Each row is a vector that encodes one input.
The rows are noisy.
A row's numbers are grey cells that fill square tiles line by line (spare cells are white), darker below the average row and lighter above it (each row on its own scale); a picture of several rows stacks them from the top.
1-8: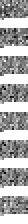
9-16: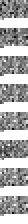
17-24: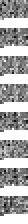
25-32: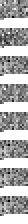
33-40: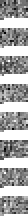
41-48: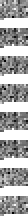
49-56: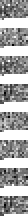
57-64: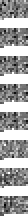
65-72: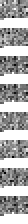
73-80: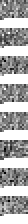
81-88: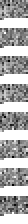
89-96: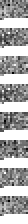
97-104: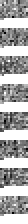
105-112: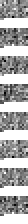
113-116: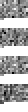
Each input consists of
three true/false values.
